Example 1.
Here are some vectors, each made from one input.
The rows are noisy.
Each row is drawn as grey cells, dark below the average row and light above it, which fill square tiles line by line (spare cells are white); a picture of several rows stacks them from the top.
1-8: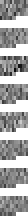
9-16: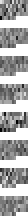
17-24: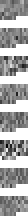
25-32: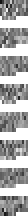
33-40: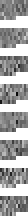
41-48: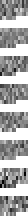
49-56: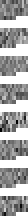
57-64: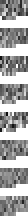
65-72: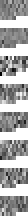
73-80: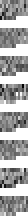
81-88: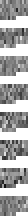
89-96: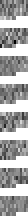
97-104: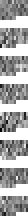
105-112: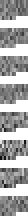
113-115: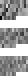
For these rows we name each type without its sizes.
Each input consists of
a list of items, each a point on each of two lines.
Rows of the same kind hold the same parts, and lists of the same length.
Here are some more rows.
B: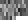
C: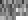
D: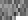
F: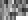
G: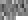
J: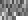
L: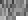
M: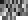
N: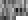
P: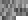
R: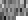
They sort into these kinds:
B, D, G
C, J, L, M, N, P, R
F

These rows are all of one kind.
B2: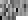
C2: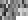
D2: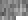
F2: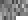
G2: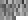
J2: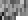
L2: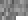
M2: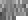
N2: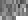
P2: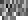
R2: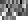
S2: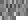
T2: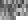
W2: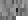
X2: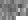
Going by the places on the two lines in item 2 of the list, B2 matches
J2, L2, T2 and X2.
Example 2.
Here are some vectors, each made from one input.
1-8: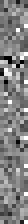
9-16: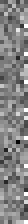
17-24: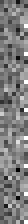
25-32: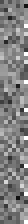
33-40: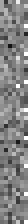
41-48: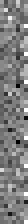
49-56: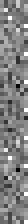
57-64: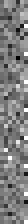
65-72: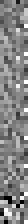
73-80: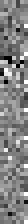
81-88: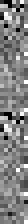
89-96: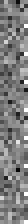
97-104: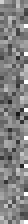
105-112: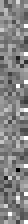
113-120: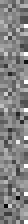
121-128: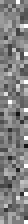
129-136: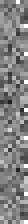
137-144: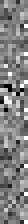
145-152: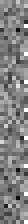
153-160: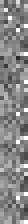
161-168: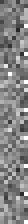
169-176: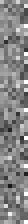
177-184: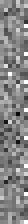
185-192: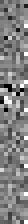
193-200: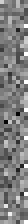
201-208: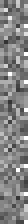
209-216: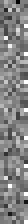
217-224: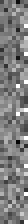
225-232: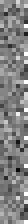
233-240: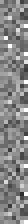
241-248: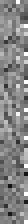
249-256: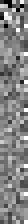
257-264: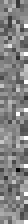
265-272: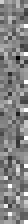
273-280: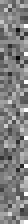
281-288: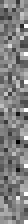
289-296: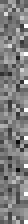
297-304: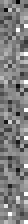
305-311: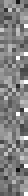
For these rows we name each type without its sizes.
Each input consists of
either a fixed value, or a label and a true/false value.
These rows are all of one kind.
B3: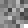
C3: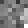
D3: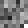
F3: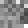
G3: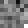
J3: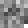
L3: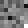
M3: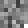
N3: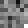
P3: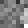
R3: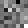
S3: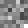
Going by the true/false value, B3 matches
F3, J3 and S3.
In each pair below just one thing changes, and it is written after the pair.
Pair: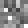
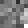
the true/false value
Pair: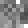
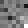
the true/false value
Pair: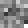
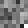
the true/false value
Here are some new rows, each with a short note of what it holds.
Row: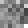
a label and a true/false value
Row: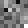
a label and a true/false value
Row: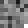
a label and a true/false value
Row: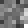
a label and a true/false value
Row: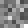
a label and a true/false value
